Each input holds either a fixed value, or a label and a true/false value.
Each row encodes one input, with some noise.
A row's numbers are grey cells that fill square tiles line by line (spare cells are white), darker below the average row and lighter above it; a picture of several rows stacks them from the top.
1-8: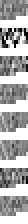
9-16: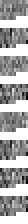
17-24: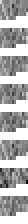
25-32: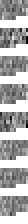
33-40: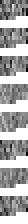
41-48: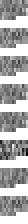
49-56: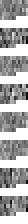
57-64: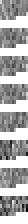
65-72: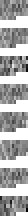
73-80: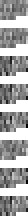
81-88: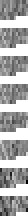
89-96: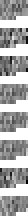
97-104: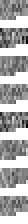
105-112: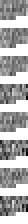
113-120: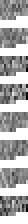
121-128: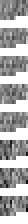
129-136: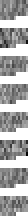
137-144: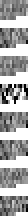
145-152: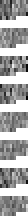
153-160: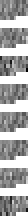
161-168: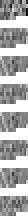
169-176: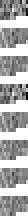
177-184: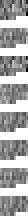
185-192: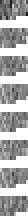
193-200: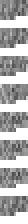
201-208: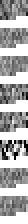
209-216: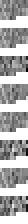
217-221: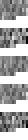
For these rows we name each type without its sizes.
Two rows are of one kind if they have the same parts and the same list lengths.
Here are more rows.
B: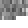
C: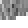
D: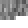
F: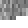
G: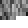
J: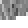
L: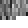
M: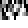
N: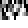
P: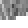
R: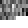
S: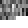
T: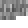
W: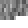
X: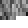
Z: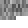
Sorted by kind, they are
B, C, D, F, G, J, L, P, R, S, T, W, X, Z
M, N

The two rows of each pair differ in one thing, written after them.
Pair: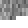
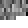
the true/false value
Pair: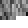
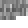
the true/false value
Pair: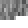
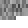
the label
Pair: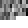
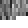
the label
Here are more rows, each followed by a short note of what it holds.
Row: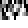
a fixed value
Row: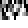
a fixed value
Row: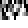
a fixed value
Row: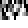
a fixed value
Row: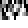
a fixed value
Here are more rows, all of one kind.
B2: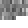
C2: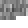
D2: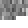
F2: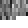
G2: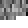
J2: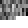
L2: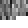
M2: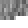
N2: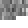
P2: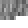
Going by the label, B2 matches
D2, F2, L2 and N2.
